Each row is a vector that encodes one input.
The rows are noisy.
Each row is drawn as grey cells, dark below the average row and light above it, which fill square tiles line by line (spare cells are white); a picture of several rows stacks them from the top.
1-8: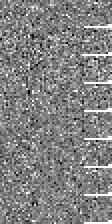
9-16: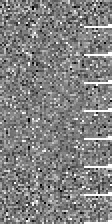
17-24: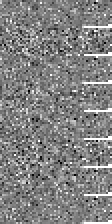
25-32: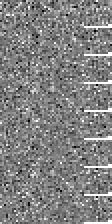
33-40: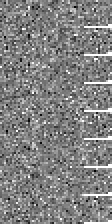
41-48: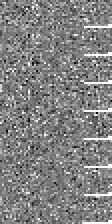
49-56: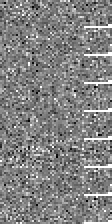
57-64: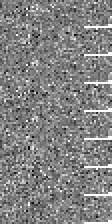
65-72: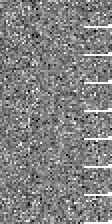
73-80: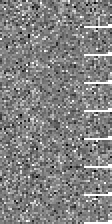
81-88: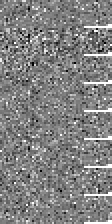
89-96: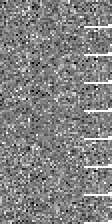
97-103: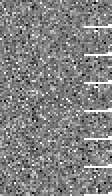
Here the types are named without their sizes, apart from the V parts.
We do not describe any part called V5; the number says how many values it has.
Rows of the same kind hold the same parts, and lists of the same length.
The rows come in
2 kinds.
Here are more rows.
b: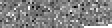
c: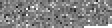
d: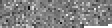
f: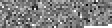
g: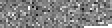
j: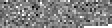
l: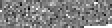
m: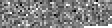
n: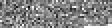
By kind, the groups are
b, c, g, l, m
d, f, j, n

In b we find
a true/false value and a value of V5.
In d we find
a node of a tree, a true/false value and a value of V5.
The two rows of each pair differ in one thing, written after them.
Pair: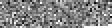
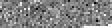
the node of the tree
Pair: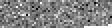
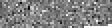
the true/false value
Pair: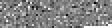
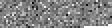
the node of the tree
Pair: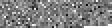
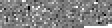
the true/false value
